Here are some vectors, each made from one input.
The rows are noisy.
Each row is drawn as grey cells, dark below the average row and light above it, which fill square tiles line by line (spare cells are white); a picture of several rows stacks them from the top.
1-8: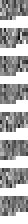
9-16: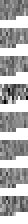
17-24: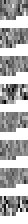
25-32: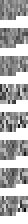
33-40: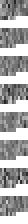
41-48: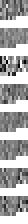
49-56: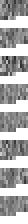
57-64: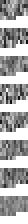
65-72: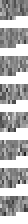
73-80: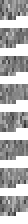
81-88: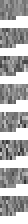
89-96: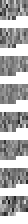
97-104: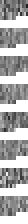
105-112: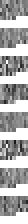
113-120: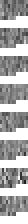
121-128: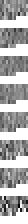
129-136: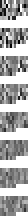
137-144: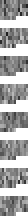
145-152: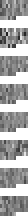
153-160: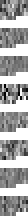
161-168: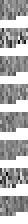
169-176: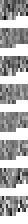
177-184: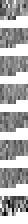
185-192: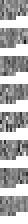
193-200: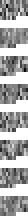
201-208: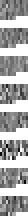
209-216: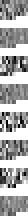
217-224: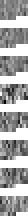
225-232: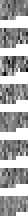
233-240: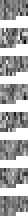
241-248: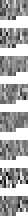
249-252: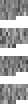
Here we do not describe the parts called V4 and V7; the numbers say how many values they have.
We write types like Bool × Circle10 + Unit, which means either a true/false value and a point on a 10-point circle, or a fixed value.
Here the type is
Bool × V4 × V7 + Label5 × Label8.
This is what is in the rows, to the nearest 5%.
About 50% of them hold one of 5 labels and one of 8 labels. The rest hold a true/false value, a value of V4 and a value of V7.
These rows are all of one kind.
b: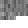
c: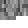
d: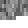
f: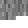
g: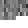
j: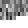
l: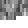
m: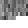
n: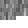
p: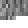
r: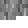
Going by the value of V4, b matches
c, d, f and j.
